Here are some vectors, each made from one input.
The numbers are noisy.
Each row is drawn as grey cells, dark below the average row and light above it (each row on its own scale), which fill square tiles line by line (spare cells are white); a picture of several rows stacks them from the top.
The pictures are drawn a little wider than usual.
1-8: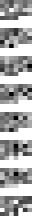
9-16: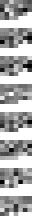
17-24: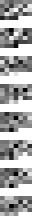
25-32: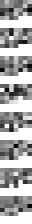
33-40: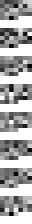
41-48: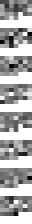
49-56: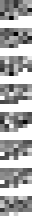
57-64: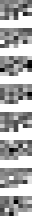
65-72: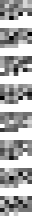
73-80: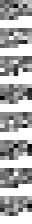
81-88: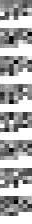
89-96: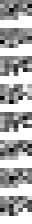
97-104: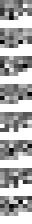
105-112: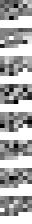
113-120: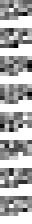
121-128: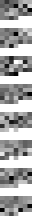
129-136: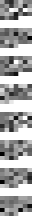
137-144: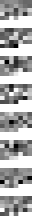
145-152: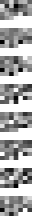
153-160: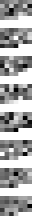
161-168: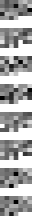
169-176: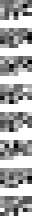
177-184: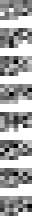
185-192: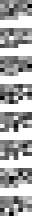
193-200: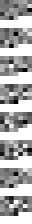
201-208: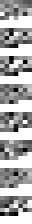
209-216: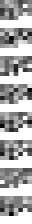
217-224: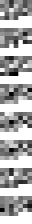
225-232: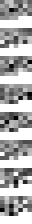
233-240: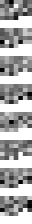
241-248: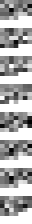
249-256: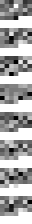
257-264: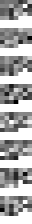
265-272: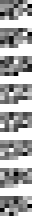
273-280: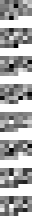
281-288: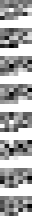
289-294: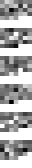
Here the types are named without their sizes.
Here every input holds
a list of points on a line.
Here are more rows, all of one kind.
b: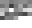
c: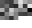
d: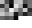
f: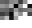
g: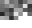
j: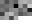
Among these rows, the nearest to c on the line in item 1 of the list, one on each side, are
d and j.
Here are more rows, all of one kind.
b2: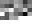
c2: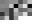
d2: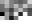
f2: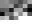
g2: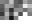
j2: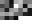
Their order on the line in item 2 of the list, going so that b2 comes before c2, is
j2, b2, f2, d2, g2, c2.
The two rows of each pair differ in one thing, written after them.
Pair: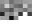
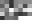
the place on the line in item 1 of the list
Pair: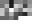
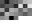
the place on the line in item 1 of the list
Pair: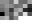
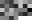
the place on the line in item 1 of the list
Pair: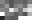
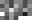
the place on the line in item 2 of the list
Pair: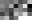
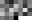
the place on the line in item 1 of the list
